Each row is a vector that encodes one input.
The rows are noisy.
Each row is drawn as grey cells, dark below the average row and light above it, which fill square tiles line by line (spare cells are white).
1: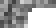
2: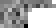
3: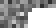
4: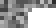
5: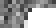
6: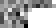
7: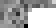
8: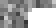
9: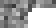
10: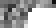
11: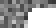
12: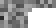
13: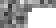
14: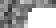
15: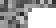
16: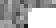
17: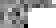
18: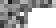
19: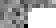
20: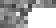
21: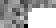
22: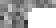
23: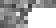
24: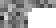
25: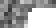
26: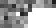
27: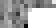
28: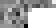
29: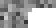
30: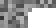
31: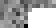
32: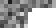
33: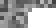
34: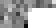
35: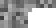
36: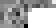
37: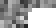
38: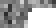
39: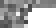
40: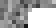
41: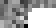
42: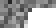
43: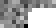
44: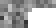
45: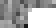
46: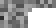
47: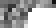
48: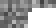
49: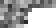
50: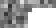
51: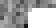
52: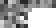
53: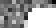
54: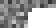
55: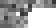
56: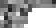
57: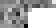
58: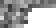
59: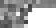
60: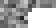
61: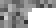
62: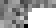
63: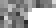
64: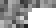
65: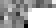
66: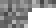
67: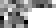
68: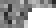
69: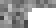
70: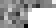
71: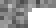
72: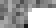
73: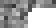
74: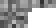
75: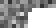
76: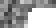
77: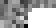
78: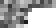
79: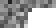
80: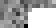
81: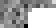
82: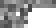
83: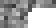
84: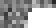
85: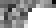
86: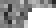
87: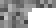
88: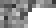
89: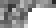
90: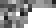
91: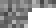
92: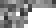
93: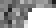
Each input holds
either a point on a 9-point line, or a point on a 10-point line.
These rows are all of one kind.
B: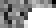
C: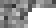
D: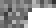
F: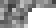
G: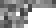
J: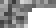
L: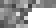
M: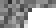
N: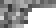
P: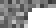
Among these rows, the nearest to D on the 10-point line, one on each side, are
B and P.
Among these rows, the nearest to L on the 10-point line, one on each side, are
C and G.
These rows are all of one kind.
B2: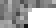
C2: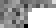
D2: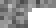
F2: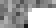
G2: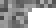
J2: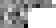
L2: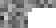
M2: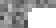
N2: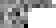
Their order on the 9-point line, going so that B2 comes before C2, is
L2, G2, M2, D2, F2, B2, J2, N2, C2.
